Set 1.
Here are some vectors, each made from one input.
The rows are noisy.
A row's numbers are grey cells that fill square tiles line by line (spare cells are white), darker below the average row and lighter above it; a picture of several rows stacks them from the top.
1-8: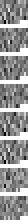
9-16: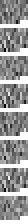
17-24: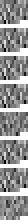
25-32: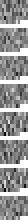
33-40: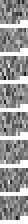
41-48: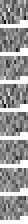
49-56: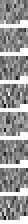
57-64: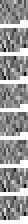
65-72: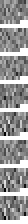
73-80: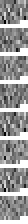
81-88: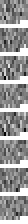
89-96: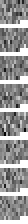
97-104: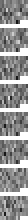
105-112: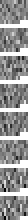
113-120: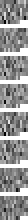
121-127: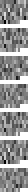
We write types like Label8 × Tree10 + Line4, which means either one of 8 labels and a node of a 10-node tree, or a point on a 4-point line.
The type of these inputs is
Line4 + Line15.
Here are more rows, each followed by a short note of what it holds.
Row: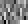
a point on a 4-point line
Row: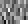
a point on a 4-point line
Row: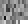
a point on a 15-point line
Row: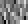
a point on a 4-point line
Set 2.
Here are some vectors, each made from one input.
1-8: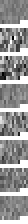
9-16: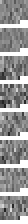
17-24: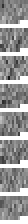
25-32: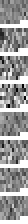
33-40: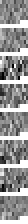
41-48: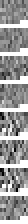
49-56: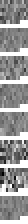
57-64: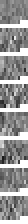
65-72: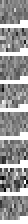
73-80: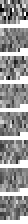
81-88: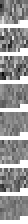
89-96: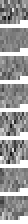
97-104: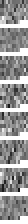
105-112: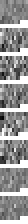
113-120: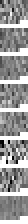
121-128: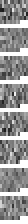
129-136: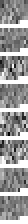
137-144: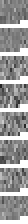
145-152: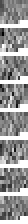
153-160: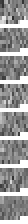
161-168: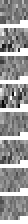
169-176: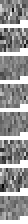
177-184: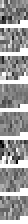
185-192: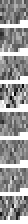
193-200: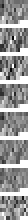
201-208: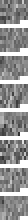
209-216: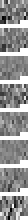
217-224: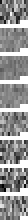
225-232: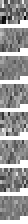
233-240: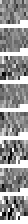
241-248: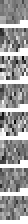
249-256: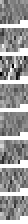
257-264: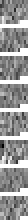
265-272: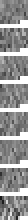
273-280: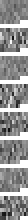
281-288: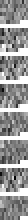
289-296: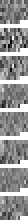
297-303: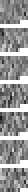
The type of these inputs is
(Bool × Bool × Bool × Bool + Unit) × Label11.
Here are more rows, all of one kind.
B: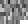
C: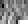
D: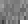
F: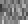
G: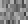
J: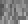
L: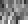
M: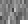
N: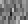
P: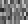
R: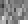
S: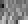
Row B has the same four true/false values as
P and S.
